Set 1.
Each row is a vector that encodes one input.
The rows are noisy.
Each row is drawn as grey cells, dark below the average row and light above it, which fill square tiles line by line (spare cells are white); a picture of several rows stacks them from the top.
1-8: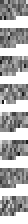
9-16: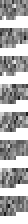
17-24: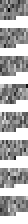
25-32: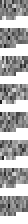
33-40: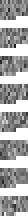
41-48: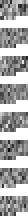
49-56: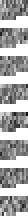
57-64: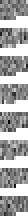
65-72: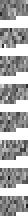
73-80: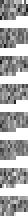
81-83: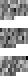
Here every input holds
either a node of a 7-node tree, or three true/false values.
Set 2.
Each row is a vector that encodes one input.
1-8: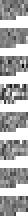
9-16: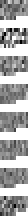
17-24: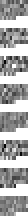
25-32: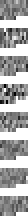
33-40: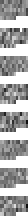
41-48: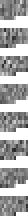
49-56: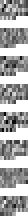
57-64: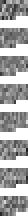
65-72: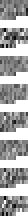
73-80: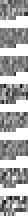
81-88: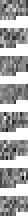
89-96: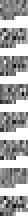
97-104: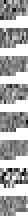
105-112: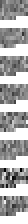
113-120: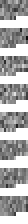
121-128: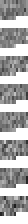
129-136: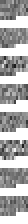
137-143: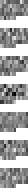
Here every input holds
either a point on an 8-point circle and a true/false value, or a fixed value.
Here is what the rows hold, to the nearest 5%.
About 95% of them hold a point on an 8-point circle and a true/false value. The rest hold a fixed value.
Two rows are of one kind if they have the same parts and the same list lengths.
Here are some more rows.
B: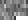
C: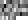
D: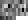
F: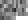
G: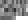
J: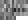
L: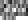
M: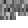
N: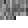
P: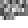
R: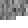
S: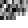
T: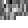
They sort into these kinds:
B, C, F, G, J, L, M, N, P, R, S
D, T

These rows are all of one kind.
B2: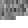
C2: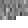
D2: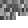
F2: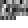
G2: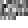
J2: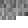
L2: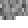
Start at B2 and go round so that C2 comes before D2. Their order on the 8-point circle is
B2, G2, C2, J2, D2, L2, F2.
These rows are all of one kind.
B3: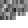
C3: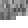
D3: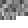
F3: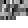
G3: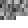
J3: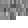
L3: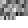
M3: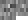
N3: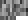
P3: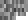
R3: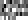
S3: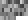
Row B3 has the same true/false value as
C3, L3, P3 and S3.
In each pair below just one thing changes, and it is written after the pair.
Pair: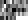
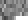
the place on the 8-point circle
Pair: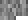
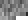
the place on the 8-point circle
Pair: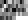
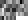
the true/false value
